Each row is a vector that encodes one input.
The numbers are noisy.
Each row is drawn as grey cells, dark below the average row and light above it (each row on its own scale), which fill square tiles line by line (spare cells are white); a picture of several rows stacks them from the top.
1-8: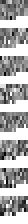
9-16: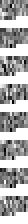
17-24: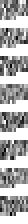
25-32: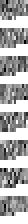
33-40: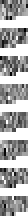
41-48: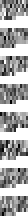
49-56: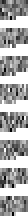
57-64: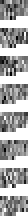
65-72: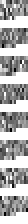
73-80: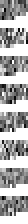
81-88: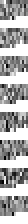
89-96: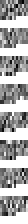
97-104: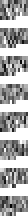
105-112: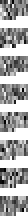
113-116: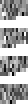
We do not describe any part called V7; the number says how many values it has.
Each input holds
either a fixed value, or one of 11 labels and a value of V7, or a node of an 8-node tree.
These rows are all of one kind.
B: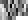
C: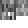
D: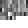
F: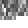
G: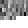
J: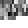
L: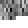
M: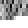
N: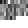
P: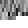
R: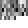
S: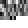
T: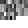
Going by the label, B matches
D, F, G and M.
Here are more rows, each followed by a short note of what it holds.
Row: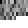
a fixed value
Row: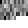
a fixed value
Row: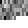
a fixed value
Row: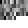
a fixed value
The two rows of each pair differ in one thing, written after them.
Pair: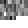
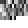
the label
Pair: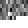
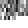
the value of V7
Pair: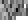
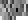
the label
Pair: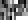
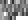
the value of V7
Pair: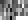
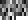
the value of V7
